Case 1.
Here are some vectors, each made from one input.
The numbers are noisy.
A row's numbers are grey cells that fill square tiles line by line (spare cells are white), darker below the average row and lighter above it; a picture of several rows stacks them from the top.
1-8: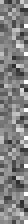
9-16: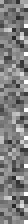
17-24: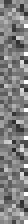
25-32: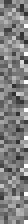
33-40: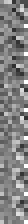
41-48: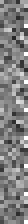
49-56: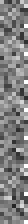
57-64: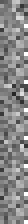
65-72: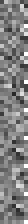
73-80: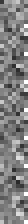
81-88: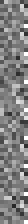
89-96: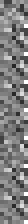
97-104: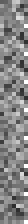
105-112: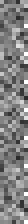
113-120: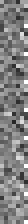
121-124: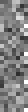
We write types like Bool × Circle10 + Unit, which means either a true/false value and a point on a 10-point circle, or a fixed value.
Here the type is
Circle8.
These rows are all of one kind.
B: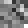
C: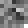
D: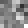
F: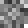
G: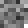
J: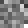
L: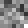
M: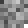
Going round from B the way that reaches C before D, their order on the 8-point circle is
B, C, G, F, L, D, M, J.
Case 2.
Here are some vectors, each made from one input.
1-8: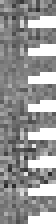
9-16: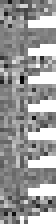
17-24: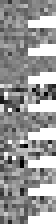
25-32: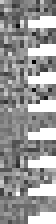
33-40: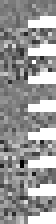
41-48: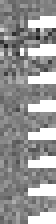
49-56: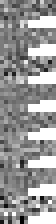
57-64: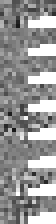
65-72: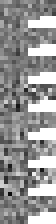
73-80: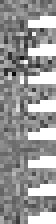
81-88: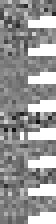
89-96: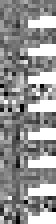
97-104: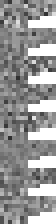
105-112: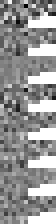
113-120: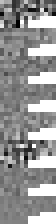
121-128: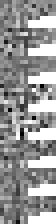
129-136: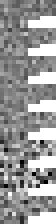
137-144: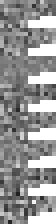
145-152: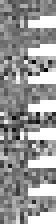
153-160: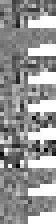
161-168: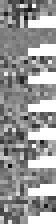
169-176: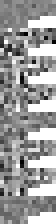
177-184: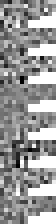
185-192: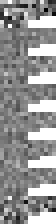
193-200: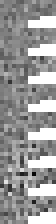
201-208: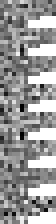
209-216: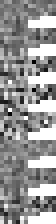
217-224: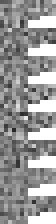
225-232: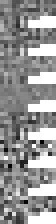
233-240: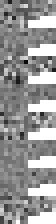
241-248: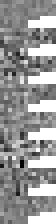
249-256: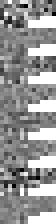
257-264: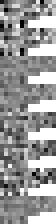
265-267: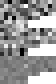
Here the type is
Line10.
